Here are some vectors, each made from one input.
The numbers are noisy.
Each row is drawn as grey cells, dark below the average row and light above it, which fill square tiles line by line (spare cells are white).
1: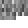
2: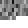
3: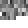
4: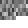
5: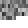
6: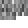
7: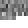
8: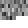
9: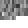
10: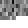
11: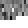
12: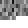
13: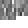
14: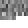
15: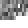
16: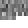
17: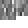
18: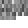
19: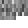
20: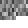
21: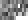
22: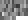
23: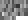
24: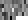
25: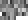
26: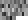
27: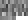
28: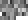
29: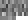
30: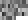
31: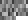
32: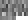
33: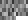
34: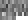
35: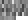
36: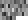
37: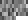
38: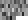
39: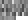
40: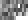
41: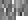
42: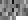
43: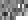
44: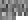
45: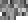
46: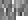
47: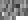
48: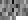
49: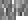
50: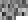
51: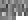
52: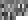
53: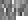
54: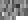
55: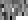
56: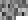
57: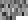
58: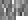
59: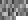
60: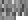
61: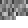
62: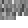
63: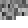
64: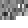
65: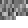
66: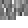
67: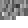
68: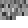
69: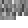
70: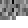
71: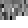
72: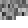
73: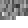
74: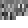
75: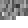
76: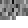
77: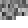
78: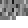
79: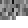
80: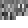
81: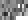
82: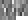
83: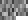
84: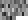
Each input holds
either a point on a 6-point line, or a point on a 7-point line.
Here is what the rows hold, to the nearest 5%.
About 65% of them hold a point on a 6-point line. The rest hold a point on a 7-point line.
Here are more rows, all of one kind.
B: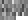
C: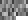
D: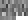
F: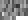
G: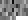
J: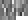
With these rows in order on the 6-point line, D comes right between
B and F.
